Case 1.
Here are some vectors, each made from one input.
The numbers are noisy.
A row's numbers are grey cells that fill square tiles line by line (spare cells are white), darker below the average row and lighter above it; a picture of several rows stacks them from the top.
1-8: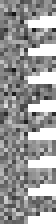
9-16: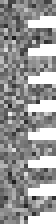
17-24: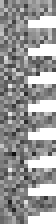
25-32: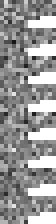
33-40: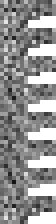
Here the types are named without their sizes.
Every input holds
a point on a line.
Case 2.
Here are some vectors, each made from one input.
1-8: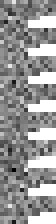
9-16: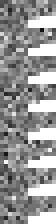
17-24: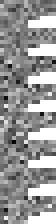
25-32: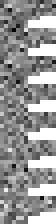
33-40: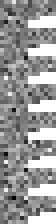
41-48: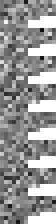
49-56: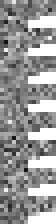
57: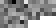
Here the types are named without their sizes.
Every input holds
a node of a tree.
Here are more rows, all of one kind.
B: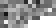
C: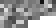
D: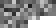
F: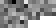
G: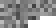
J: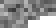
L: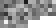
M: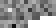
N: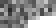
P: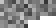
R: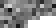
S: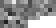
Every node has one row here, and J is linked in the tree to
C, G and S.
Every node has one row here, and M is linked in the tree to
G and L.
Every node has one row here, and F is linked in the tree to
P.
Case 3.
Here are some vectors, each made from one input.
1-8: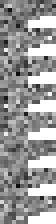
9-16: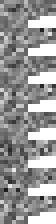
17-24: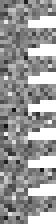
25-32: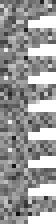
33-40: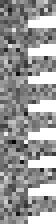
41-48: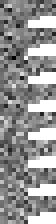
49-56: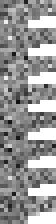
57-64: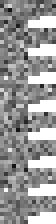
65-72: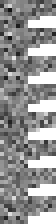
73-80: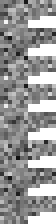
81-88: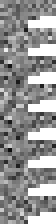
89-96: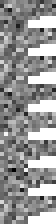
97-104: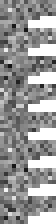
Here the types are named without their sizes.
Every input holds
a node of a tree.
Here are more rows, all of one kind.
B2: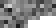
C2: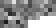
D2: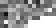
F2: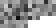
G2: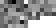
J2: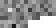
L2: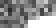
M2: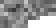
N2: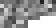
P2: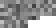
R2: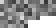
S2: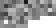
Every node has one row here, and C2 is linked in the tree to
B2, L2 and M2.
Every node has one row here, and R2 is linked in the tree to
G2 and P2.
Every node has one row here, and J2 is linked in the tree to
P2 and S2.
